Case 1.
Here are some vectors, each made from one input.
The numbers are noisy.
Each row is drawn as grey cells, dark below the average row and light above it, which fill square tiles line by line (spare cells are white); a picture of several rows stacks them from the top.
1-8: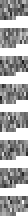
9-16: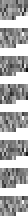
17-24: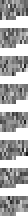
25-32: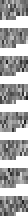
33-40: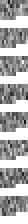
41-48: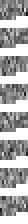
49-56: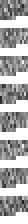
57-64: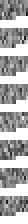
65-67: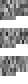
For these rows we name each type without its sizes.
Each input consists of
four true/false values.
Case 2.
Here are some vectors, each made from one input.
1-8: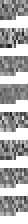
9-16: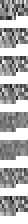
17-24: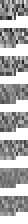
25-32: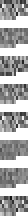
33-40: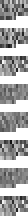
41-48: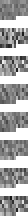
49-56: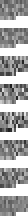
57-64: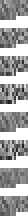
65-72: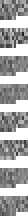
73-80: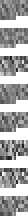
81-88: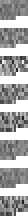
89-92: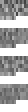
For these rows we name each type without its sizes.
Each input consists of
a point on a line.
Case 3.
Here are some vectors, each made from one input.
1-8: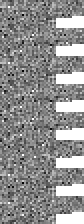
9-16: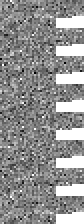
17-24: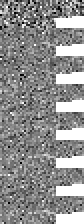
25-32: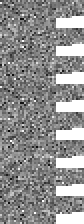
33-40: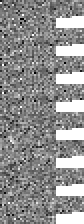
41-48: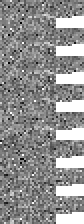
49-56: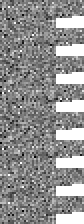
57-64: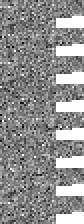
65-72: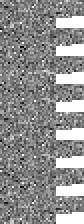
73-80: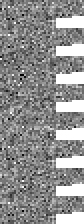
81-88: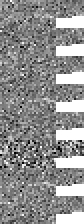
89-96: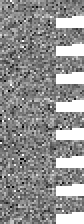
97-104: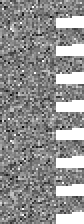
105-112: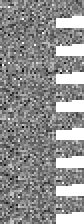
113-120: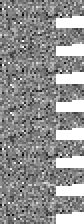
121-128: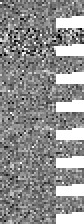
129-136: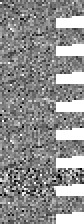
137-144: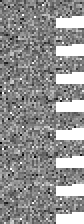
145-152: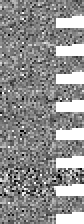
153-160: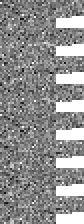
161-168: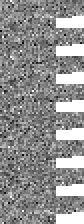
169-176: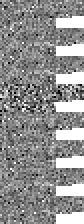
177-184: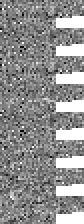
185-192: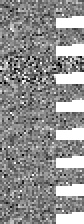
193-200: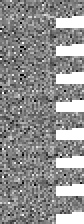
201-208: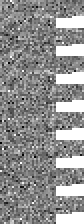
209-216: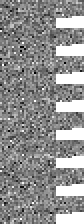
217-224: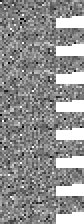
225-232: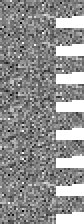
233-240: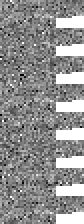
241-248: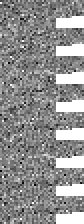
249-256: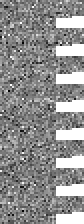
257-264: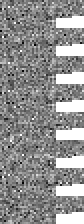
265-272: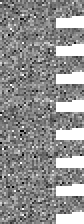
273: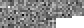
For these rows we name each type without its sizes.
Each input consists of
either a point on a circle, or a fixed value.
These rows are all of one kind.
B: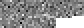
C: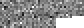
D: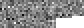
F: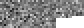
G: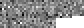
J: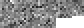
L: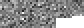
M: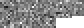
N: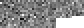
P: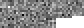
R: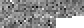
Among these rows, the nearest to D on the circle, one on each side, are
G and P.
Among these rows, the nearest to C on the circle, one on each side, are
G and M.
